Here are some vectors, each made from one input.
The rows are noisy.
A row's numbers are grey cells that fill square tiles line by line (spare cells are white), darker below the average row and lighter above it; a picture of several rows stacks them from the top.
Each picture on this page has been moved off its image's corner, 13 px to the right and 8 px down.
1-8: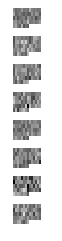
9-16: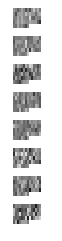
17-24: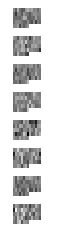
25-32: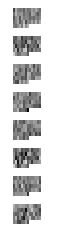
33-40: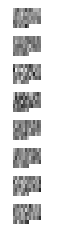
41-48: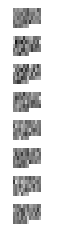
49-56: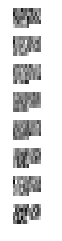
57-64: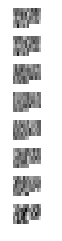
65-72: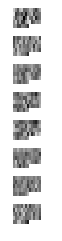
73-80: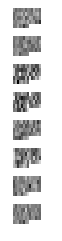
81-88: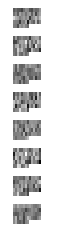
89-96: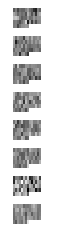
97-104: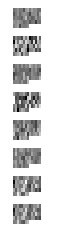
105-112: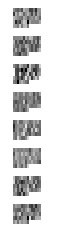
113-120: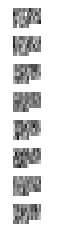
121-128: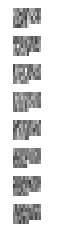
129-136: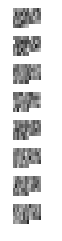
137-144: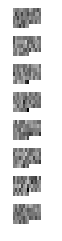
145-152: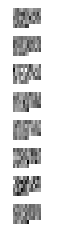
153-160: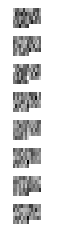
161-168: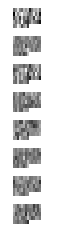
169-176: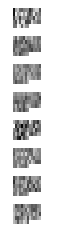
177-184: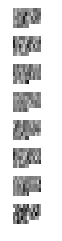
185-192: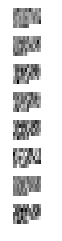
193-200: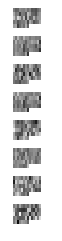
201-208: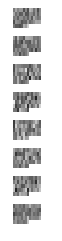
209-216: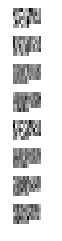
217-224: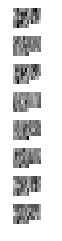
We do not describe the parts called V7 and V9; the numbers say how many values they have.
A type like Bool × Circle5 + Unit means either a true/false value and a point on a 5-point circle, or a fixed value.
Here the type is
(Bool × Bool × Bool × Bool + V9) × V7 + Tree8 × Tree8 + Unit.
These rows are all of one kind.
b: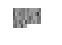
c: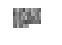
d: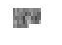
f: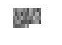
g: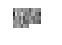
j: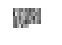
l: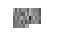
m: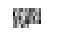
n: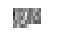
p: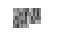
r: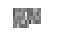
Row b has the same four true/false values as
c, g, j and p.
